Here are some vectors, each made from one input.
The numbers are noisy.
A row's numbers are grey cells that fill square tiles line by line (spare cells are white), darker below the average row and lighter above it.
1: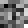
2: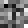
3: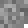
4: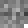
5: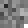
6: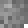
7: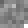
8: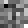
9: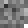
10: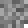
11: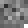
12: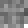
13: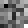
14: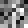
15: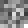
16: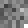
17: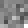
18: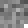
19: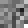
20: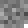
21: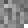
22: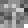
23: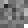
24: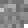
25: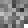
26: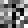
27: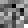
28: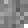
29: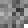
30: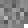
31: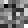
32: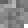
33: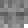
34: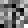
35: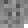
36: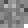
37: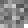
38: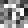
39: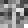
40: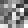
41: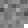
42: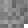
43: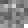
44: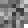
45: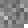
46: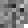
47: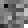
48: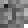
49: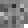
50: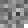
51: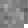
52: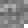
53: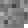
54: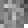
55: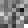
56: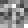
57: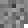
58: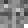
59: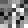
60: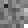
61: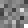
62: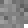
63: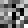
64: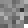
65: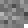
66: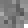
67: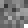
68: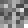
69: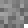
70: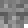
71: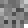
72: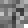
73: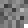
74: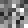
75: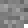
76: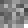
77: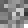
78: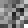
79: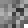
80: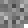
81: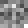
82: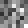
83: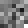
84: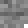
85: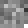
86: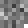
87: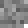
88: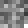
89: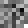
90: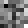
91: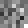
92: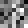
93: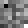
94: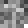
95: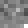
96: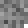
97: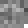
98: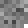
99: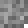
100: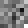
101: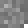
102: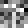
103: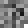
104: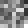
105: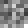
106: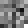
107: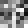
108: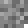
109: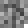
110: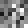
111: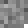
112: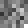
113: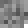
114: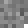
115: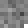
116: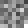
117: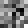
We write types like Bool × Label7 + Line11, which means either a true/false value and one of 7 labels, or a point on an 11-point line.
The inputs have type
(Bool × Bool × Bool × Bool + Unit) × Line5 × Line5 × Line5 × Line5 × Line5.
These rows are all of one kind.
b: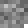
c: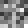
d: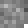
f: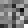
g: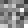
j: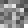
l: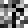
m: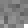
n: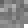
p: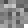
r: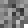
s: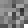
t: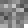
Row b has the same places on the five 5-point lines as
c, j and s.
